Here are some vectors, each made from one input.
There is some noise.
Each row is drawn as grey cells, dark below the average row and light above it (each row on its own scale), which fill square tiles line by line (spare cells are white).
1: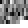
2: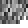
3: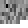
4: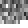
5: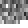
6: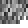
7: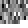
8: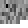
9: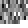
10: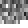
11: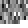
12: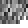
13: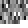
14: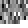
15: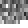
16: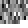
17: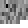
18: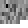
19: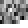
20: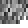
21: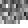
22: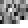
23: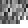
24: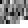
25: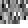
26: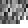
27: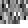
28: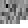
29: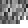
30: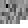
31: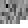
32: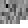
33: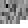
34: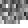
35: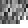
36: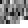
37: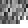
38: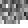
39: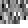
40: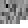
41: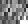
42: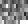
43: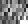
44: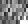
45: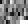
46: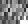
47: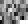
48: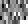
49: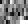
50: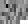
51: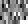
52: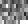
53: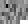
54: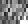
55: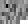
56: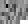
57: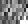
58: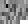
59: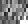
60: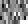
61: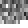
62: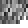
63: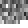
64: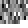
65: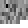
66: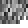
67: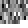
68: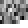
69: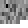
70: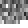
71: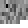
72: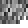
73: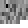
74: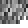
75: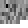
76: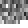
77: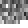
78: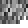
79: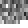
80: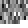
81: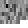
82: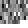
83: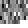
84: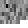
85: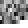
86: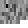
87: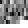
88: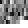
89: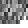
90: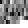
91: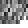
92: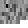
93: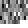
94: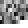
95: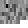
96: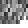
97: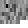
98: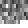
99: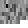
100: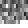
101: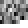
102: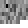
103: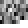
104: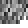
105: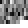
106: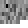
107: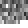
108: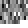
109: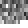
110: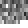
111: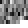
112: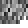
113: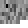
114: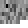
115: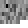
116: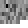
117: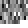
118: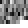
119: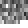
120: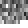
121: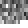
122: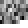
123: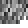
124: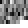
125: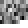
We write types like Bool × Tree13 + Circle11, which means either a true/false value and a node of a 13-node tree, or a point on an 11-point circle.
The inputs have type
Label6.
